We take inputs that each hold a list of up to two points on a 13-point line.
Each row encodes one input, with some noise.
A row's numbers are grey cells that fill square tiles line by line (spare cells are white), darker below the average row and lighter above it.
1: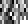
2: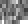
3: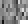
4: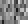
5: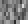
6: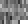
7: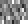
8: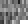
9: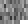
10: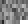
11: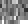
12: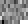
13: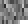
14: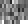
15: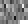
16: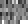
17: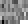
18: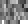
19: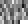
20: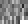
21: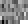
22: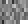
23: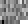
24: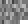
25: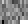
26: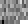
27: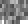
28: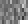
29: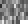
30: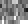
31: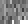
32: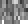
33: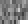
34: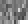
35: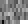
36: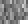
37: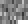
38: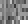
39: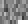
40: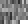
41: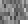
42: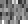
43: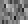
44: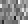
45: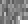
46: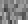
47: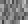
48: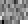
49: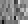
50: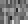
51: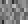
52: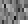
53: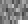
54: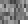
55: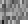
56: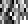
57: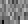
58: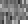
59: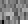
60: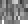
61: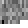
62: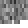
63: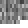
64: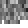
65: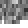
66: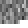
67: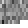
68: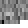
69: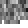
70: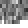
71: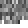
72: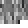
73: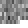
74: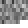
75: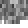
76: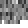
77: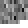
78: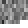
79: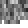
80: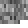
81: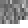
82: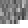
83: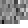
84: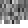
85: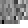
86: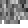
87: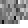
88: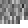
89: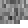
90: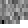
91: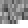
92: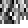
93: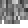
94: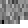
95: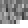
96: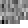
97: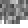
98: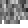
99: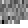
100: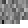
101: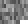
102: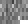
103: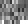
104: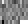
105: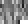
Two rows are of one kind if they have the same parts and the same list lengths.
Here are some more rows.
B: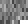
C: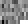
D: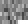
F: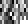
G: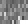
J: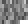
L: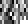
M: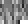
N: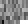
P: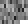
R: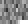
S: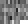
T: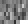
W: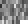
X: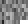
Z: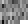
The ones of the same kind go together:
B, C, D, G, J, N, P, R, S, T, X, Z
F, L
M, W

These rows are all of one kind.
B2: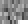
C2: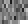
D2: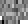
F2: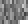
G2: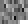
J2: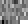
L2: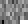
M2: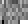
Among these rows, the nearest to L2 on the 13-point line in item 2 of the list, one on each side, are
J2 and M2.
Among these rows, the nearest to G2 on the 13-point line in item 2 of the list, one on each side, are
C2 and J2.
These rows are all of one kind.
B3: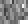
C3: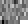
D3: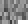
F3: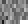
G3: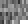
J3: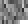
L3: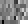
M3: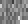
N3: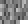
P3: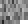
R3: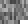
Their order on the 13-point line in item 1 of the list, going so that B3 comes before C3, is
J3, R3, G3, M3, D3, N3, B3, F3, P3, C3, L3.
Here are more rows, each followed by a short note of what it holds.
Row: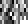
the empty list
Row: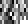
the empty list
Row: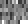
a list of one item
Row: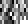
the empty list
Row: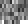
a list of one item
